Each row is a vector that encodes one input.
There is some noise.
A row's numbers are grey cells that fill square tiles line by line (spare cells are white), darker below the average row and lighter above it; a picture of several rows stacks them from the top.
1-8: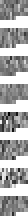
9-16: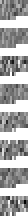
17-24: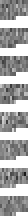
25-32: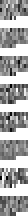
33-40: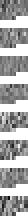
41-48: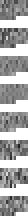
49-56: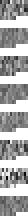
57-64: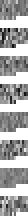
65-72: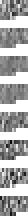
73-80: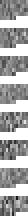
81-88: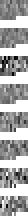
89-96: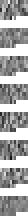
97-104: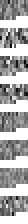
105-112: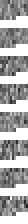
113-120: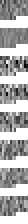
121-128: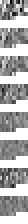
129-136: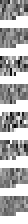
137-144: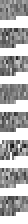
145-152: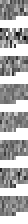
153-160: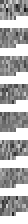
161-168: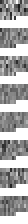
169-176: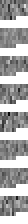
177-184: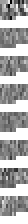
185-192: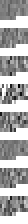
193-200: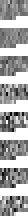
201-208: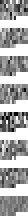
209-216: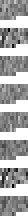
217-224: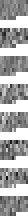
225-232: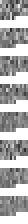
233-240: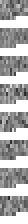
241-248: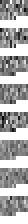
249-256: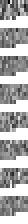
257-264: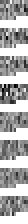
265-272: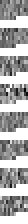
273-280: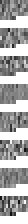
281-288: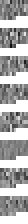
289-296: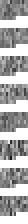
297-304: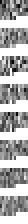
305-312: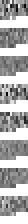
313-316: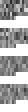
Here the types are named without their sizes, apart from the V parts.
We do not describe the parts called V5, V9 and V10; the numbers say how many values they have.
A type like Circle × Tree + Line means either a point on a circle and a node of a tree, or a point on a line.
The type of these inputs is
(Bool × V5 + (Line + V10) × V9) × Tree.
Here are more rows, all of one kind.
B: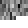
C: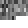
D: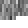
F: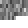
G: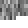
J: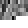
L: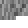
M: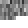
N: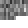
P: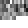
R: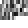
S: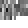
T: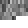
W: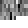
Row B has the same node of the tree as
G, J and P.
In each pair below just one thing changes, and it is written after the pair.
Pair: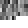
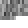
the node of the tree
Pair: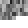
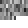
the node of the tree
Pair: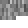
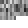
the value of V9
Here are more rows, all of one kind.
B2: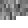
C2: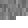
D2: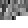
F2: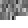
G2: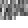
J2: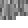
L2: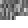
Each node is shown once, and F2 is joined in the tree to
B2 and J2.
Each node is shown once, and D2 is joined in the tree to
C2.
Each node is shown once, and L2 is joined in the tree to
G2.
